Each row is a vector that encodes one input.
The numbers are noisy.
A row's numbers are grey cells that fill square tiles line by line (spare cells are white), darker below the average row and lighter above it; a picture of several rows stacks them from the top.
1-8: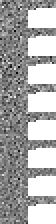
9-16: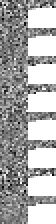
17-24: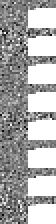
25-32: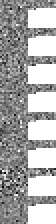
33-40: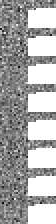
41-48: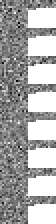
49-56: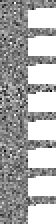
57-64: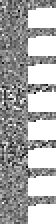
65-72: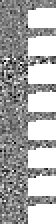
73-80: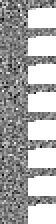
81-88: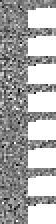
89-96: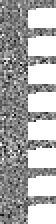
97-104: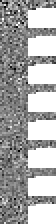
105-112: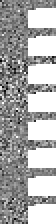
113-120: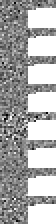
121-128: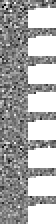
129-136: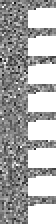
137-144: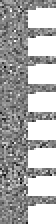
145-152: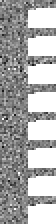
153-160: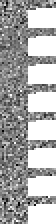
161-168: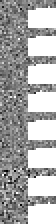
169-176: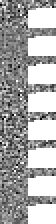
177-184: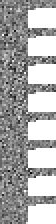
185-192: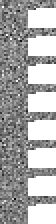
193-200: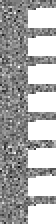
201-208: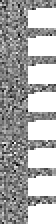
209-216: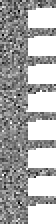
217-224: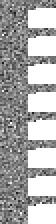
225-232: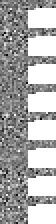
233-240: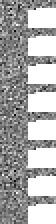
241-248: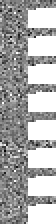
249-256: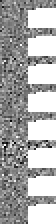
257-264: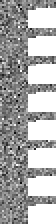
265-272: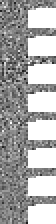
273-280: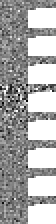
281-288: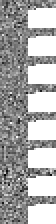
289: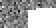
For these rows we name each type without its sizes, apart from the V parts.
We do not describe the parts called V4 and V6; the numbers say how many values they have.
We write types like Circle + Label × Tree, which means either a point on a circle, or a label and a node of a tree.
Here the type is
(Bool × V6 + V4) × Tree.
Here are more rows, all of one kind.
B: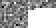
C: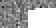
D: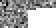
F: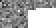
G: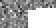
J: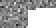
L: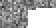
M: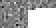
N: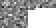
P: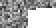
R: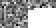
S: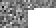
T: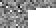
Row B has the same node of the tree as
J, L, M and P.
